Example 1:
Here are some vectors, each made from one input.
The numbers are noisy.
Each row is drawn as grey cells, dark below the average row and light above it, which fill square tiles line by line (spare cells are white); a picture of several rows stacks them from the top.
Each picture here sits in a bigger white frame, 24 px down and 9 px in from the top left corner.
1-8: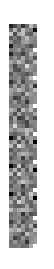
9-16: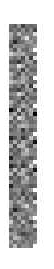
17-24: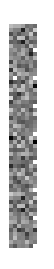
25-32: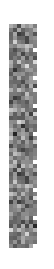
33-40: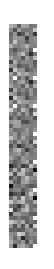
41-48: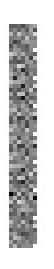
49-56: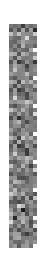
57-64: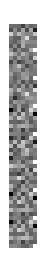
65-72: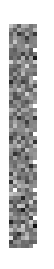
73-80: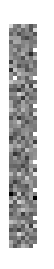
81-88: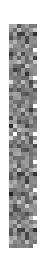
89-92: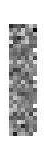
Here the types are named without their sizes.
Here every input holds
either a point on a line, or a node of a tree.
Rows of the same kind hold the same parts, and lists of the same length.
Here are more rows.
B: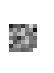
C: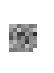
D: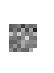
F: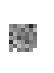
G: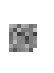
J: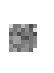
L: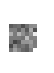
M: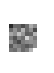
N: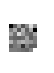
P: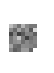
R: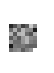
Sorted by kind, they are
B, D, L, M, N, R
C, F, G, J, P

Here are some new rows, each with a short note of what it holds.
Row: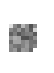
a node of a tree
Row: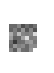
a point on a line
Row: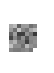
a node of a tree
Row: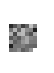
a point on a line
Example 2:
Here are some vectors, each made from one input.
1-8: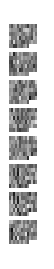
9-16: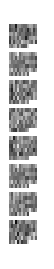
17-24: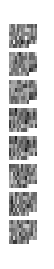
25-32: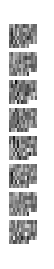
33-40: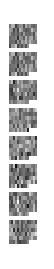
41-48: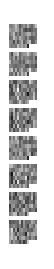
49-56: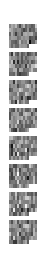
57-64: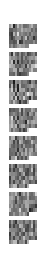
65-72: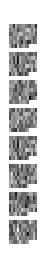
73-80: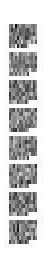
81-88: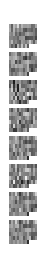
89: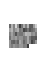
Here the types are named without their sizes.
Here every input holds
either a point on each of two lines, or four true/false values.
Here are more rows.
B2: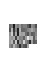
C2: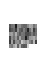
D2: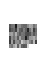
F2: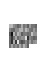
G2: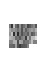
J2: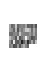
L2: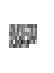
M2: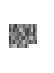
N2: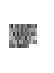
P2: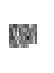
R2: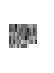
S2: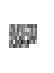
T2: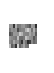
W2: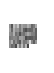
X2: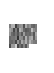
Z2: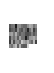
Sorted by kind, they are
B2, C2, D2, F2, G2, J2, L2, M2, N2, P2, R2, S2, T2, X2, Z2
W2

